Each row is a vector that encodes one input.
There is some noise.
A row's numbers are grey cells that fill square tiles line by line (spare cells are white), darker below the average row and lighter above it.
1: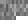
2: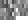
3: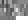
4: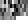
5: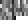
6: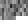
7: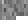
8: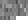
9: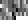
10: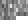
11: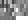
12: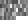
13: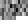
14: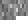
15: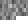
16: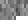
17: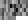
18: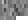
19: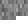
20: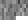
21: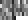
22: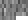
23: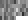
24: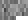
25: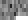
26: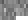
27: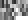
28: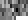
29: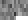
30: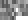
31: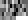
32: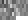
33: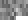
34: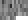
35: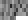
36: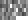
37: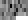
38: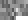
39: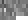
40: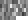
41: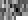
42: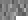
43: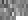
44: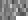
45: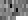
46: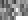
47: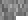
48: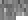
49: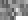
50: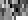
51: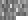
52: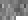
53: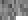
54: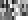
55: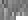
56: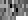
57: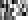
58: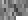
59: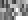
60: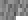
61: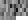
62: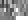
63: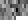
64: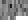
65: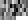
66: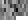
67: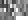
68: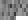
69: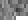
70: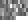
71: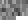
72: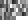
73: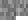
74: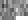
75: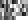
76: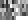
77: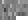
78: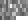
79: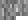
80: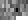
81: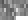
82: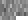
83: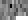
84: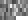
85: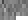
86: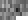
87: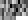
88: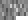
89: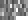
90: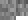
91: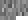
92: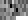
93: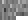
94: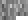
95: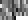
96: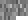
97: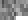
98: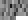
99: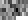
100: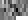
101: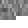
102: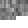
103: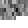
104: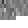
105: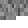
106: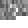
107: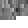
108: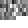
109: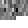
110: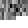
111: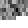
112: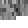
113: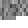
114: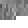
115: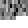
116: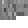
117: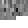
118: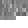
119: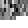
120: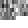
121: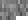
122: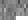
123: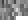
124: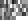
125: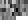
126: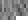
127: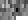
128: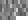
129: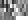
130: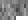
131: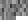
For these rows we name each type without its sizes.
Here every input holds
a list of points on a line.
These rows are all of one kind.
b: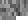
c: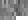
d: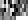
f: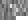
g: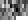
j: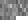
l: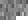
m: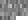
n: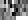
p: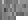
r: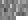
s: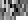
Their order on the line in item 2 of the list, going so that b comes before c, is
l, m, n, j, d, f, p, g, b, r, c, s.
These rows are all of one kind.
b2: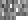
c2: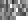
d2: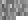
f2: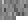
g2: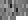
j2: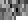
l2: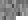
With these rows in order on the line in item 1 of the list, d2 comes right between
b2 and l2.
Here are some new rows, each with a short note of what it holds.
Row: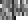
the empty list
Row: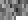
a list of two items
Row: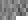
a list of two items
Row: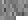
a list of two items
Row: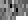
a list of two items
